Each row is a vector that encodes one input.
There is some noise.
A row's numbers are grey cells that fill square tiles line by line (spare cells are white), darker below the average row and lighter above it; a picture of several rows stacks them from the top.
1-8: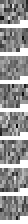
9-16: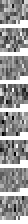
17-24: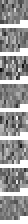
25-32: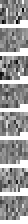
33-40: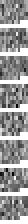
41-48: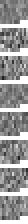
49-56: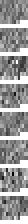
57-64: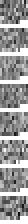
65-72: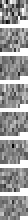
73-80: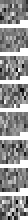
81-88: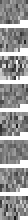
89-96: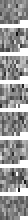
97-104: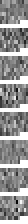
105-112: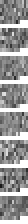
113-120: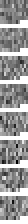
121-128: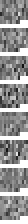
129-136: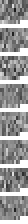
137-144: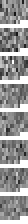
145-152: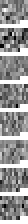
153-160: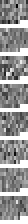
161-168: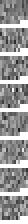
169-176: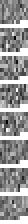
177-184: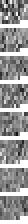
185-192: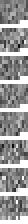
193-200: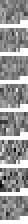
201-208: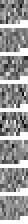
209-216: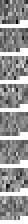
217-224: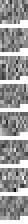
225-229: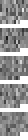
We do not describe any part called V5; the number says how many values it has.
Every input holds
either a true/false value and a value of V5, or a list of up to three points on a 6-point line.
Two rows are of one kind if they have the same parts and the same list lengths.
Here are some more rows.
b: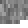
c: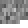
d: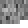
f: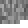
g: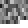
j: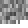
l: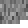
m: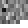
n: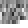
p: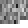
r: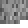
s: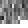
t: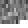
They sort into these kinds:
b, l, t
c, d, f, j, p, r
g, s
m
n

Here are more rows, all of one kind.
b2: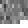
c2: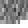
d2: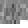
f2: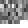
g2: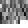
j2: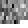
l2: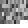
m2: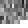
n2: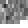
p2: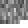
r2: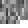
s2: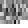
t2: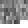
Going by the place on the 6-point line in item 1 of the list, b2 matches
f2 and r2.
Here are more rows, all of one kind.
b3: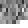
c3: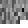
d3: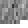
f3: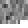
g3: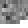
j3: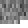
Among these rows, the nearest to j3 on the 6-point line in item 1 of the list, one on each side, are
b3 and d3.
